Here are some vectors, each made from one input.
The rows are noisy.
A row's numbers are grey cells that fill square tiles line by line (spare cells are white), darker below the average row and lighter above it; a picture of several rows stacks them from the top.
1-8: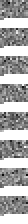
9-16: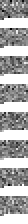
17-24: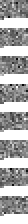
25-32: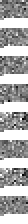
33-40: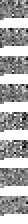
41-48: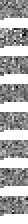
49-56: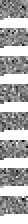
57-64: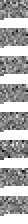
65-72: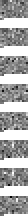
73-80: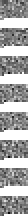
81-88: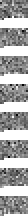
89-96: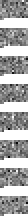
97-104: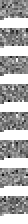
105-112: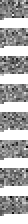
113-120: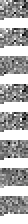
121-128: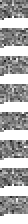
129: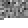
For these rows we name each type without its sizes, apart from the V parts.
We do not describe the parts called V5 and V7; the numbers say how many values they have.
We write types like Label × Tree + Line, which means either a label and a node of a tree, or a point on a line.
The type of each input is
(Bool × Bool × Bool × Bool + Unit) × V5 × V7 + Line.
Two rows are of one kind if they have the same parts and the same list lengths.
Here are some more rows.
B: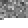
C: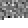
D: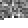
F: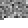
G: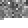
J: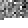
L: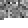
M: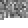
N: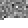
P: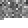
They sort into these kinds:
B, D, F, L
C, G, M, N, P
J

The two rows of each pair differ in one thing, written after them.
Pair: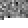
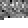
the value of V7
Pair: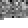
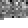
one of the four true/false values
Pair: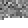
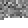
one of the four true/false values
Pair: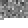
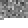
one of the four true/false values
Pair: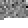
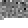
the value of V5
